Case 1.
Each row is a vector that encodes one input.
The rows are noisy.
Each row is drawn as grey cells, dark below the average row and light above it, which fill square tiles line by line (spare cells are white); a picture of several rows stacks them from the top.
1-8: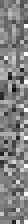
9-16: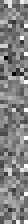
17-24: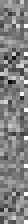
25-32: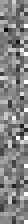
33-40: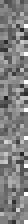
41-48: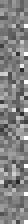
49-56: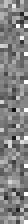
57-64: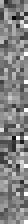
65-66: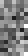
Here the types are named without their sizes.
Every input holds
either a point on a line, or a node of a tree.
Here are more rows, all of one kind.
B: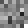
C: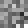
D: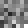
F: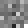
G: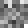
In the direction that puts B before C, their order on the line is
B, C, D, F, G.
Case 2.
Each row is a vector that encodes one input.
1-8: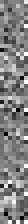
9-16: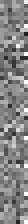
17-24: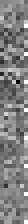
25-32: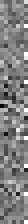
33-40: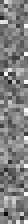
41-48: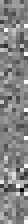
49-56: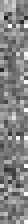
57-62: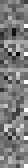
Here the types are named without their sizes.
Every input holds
a point on a line, together with either a fixed value, or a node of a tree.
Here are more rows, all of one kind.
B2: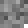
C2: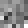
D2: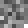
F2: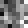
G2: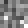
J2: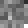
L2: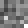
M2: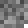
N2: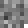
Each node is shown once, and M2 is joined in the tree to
D2 and J2.
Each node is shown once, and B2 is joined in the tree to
D2, L2 and N2.
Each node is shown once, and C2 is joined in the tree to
D2 and G2.
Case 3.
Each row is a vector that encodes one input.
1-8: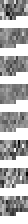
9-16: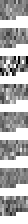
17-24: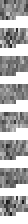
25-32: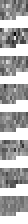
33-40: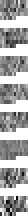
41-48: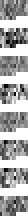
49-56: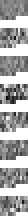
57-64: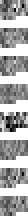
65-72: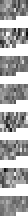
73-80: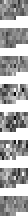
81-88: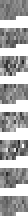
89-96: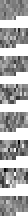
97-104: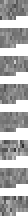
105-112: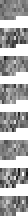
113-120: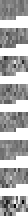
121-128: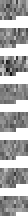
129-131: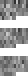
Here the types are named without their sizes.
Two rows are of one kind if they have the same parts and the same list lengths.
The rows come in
3 kinds.
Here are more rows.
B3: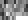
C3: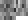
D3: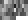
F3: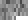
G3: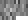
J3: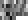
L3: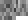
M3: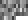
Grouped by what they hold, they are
B3, C3, G3, J3, L3
D3, F3
M3

